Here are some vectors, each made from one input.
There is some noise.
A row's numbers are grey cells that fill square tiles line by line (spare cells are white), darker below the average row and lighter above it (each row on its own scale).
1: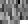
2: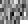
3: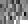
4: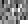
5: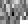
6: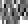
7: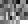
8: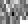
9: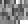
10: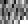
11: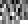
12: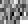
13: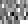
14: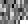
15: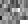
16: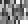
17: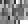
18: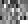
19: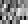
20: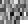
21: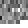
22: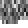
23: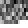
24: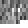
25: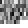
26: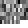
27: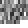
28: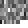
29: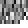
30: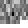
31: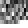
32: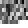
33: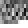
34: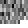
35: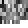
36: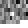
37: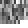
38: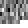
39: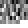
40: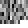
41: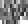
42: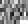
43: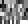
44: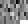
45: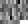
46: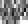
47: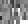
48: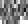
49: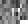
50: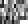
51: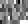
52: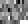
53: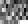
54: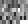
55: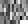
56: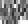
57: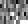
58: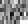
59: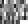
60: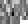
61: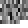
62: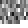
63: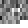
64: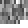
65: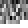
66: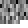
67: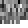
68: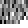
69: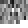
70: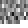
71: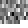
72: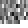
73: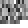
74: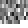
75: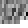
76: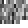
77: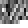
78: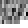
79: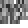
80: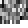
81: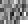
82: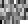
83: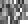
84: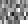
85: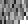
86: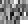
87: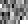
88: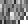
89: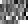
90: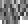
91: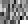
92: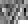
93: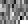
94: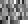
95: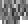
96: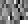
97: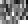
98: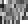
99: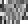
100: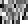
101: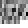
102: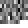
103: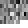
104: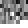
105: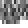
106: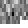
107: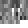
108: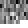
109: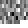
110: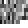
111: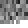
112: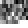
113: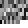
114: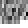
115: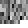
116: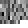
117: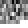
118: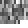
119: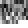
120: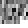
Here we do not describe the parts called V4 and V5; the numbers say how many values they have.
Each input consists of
one of 6 labels, together with either a fixed value, or a true/false value, a value of V4 and a value of V5.
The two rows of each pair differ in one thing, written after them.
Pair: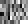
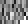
the value of V4
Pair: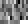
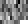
the value of V5
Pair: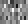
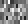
the true/false value
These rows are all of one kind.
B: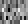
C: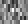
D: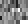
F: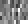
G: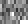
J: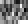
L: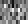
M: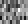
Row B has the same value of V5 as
G and J.
